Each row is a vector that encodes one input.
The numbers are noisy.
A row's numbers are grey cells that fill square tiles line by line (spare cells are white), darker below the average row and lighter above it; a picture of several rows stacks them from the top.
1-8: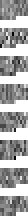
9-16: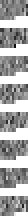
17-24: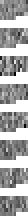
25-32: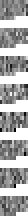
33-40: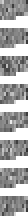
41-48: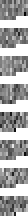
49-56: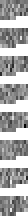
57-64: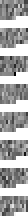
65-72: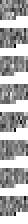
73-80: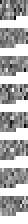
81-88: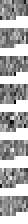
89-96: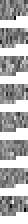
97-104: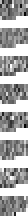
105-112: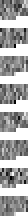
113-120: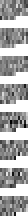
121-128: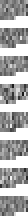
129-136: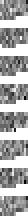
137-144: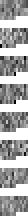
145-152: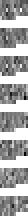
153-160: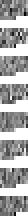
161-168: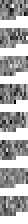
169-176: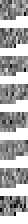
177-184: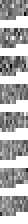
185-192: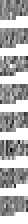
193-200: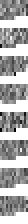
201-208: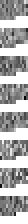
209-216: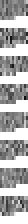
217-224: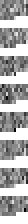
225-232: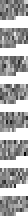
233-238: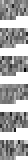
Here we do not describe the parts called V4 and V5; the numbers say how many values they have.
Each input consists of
one of 12 labels, a value of V4 and a value of V5, together with either a fixed value, or three true/false values.
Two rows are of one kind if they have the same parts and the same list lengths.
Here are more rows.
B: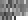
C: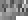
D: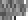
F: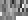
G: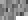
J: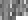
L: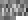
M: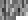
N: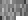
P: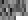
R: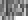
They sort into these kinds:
B, D, F, G, J, N
C, L, M, P, R

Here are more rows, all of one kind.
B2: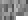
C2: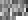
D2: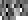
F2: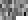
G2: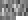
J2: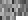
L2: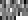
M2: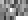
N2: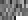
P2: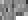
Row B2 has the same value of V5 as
J2 and L2.
